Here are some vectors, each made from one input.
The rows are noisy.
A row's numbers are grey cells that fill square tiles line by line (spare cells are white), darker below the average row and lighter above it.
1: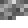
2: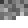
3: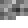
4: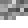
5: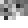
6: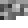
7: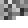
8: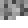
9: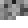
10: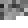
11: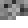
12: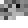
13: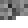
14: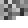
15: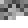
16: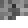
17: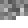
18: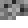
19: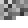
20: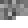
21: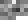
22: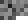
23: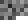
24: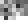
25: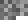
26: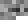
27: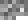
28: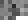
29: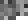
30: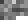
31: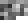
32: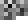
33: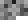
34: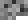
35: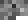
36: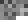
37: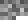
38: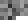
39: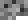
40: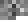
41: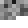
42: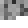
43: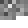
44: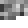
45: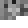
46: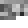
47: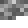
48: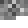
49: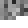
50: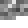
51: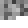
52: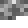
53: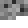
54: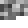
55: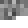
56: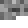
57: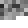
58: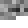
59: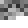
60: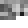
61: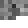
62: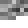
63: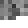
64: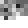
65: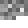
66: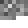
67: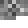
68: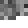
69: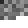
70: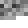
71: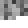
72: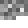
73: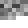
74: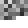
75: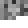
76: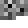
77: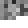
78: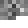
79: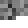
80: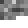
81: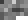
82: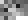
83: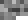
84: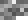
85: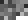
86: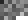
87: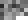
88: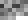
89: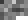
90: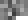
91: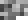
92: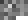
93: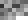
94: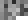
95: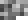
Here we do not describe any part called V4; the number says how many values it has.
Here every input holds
a point on a 5-point line, together with either one of 5 labels, or a true/false value and a value of V4.
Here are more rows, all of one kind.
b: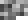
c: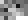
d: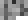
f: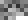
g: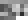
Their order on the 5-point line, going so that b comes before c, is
f, b, c, d, g.
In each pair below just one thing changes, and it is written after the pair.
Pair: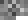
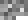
the value of V4
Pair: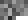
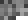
the true/false value
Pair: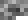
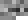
the value of V4
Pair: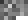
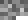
the value of V4
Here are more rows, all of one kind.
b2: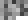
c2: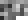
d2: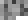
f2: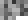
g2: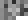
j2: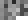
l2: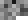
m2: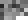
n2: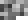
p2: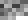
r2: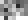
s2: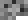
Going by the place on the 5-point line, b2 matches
f2, p2 and r2.
